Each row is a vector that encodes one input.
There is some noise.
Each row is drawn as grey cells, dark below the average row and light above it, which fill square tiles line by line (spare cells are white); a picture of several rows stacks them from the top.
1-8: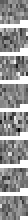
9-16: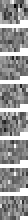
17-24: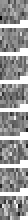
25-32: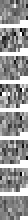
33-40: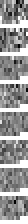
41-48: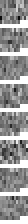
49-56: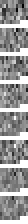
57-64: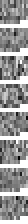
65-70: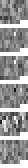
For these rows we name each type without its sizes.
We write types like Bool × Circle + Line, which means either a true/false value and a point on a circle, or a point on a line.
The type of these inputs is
Circle × Circle.
